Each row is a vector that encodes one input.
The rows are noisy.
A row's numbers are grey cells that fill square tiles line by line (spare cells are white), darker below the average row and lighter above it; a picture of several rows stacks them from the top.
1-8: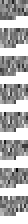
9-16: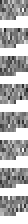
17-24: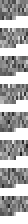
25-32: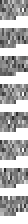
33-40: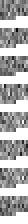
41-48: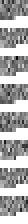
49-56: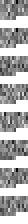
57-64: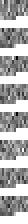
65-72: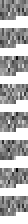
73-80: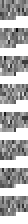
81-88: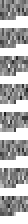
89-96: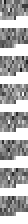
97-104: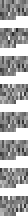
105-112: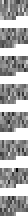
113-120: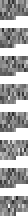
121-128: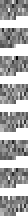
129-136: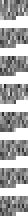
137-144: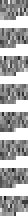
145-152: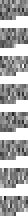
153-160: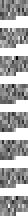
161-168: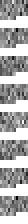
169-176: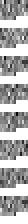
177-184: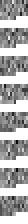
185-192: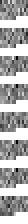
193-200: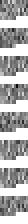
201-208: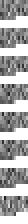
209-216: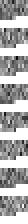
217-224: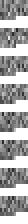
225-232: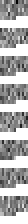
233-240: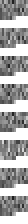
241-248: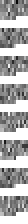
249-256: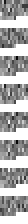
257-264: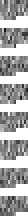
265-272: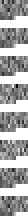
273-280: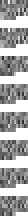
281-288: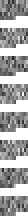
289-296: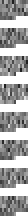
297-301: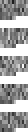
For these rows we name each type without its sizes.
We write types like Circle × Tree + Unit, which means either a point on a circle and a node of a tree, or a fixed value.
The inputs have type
Label + Tree.
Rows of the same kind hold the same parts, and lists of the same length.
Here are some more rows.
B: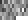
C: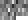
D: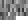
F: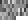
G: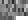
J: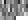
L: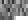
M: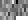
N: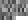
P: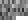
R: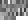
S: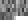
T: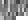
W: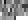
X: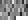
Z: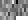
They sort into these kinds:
B, C, F, J, M, R, T, W, X, Z
D, G, L, N, P, S

